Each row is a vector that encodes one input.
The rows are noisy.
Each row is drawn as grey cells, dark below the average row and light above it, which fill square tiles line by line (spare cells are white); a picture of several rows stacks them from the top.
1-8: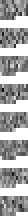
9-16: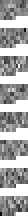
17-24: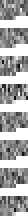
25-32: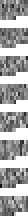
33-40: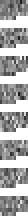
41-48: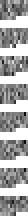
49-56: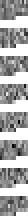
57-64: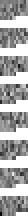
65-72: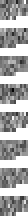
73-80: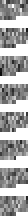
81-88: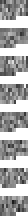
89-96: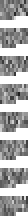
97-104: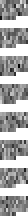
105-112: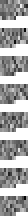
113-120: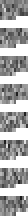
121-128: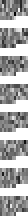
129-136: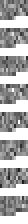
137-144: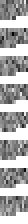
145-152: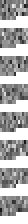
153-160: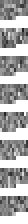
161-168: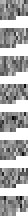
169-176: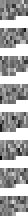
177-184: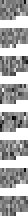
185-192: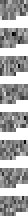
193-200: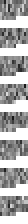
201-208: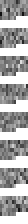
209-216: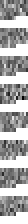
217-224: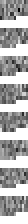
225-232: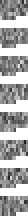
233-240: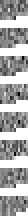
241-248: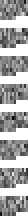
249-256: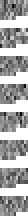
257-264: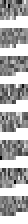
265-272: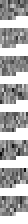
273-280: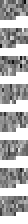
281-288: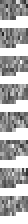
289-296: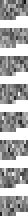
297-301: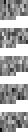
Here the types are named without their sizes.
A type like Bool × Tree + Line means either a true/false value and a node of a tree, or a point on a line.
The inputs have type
Circle × List(Line).
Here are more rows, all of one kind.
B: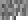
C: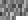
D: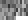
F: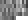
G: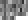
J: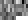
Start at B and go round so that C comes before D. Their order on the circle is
B, J, G, C, F, D.
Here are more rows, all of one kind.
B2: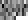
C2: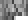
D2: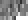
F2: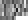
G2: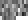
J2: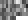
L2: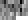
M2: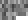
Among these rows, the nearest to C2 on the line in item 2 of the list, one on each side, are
G2 and J2.
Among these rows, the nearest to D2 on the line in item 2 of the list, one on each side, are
L2 and M2.
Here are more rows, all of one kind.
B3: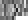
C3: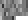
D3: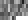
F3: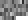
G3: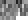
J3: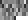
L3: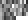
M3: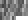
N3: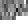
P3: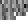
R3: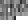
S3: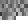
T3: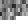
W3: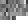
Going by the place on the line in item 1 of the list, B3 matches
D3, M3 and N3.
